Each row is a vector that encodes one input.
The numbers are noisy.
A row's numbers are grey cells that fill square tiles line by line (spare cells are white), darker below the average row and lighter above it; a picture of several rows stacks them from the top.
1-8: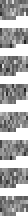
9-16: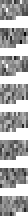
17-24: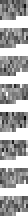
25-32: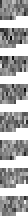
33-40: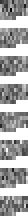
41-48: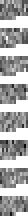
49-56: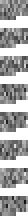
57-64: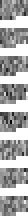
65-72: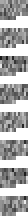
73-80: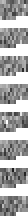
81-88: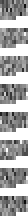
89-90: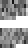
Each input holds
either one of 8 labels, or a point on a 5-point line and a true/false value.
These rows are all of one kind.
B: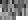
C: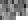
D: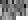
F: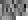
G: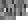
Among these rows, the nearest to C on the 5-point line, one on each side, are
F and G.
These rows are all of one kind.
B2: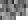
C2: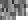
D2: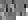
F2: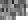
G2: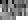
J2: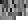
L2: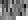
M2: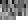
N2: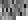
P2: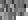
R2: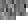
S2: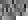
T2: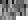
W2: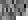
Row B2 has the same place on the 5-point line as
D2, P2 and R2.
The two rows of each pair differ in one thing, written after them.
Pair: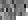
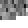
the true/false value
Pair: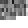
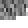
the true/false value
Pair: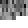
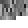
the true/false value
